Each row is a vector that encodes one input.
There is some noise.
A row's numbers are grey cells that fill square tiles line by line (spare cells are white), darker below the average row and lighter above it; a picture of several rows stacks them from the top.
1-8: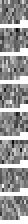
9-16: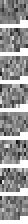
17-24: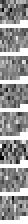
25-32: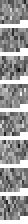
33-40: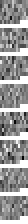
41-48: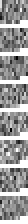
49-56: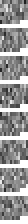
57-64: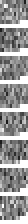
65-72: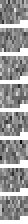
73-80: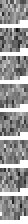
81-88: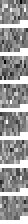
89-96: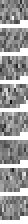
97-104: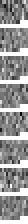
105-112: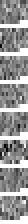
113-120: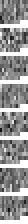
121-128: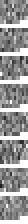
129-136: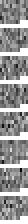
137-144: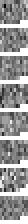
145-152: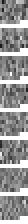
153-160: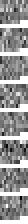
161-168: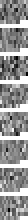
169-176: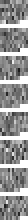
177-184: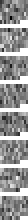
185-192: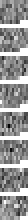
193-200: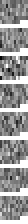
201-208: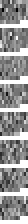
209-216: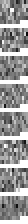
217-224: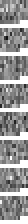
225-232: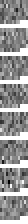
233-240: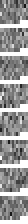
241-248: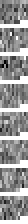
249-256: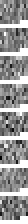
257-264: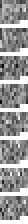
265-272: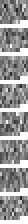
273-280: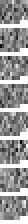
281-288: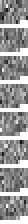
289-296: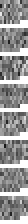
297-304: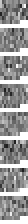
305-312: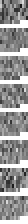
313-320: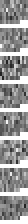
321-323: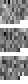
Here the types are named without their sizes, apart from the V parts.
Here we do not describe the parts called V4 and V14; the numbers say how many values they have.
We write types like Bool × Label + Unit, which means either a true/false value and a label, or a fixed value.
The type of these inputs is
Line + (Tree + V4) × V14.
